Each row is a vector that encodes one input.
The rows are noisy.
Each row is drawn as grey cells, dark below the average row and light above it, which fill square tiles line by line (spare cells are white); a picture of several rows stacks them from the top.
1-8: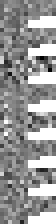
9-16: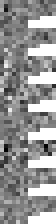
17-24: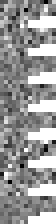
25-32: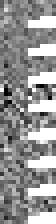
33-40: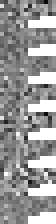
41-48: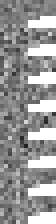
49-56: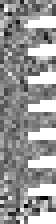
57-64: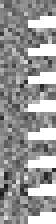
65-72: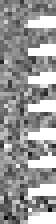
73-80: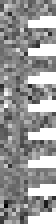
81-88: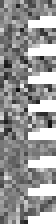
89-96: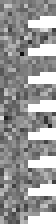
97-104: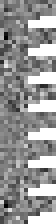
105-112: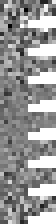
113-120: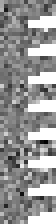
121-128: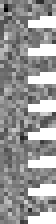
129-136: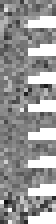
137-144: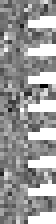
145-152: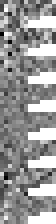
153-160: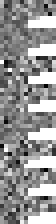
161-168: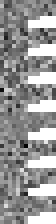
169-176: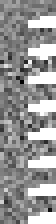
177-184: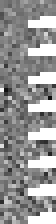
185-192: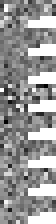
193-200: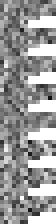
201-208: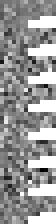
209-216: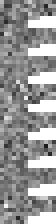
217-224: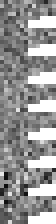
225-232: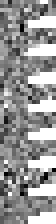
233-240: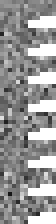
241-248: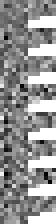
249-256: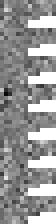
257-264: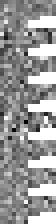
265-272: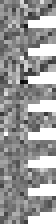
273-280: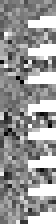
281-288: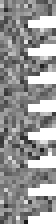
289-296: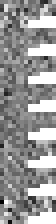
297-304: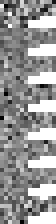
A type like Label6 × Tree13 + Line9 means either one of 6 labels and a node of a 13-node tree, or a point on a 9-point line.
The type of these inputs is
Bool × Bool × Bool + Label6 + Line8 × Line8 + Line9 + Line11.
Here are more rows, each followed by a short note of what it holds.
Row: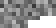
three true/false values
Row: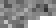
a point on a 9-point line
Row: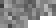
one of 6 labels
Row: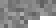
a point on an 11-point line
